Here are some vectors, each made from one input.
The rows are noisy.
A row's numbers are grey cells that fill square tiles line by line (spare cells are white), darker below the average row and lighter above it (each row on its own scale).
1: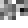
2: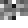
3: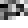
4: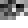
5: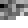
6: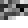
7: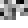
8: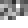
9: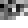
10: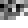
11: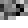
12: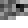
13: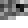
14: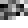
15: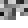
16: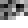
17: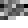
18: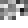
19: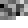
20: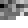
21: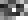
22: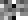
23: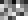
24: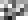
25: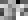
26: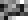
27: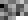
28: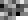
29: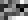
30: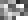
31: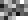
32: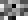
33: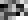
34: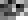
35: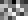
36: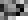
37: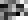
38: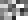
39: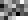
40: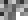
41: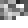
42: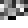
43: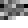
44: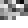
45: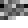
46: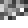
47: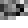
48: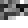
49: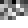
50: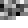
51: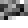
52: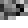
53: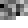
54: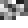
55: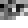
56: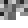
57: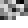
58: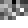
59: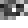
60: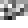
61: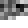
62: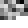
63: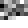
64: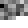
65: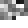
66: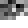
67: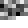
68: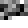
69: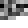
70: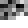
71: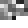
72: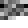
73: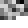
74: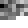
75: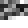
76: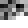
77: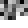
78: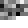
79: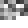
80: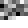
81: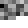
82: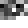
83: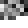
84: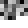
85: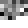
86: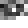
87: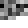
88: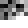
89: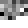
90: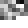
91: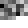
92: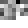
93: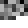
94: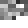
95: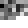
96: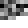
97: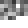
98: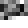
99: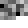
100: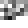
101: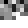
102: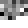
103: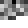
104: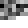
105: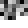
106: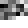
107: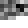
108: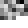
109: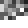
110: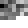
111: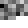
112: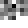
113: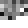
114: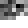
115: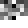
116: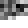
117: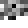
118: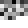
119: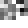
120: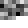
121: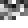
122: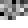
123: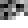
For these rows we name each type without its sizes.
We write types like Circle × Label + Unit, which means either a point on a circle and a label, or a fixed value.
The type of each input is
Bool × Bool × Bool × Bool + List(Line).
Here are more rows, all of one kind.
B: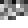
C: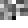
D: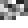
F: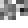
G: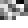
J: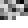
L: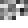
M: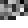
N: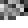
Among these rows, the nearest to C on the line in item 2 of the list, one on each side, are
B and L.
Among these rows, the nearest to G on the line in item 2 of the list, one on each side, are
D and M.
